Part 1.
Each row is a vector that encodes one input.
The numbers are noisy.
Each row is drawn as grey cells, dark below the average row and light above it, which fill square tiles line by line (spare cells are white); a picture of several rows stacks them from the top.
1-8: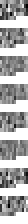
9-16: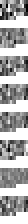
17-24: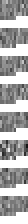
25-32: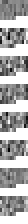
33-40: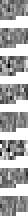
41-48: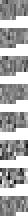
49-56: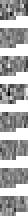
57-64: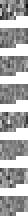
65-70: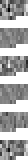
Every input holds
a point on a 10-point line.
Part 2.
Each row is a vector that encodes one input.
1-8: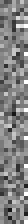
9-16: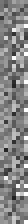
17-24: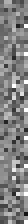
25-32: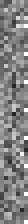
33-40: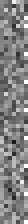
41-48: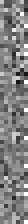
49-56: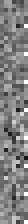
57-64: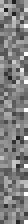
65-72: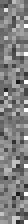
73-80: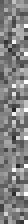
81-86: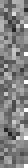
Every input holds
a point on a 9-point line.
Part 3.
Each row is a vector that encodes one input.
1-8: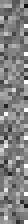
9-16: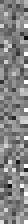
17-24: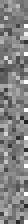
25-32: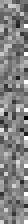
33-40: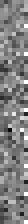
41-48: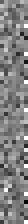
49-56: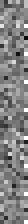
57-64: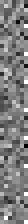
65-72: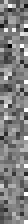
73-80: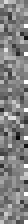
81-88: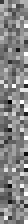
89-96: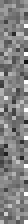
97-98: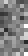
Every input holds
either a point on an 18-point circle, or a fixed value.
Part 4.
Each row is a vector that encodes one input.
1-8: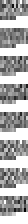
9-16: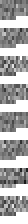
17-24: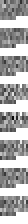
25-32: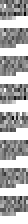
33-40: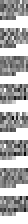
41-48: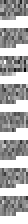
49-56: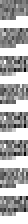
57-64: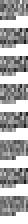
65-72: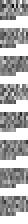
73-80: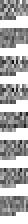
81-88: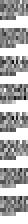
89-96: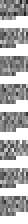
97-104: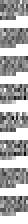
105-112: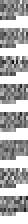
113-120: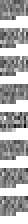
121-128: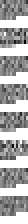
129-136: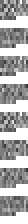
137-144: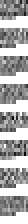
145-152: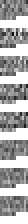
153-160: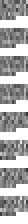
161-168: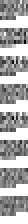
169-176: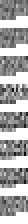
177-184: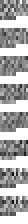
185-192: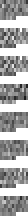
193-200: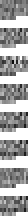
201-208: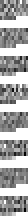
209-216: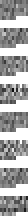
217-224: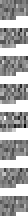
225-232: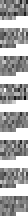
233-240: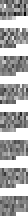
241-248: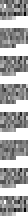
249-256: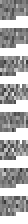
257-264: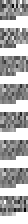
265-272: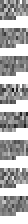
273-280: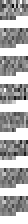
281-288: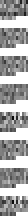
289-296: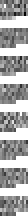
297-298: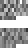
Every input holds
a point on an 11-point line.
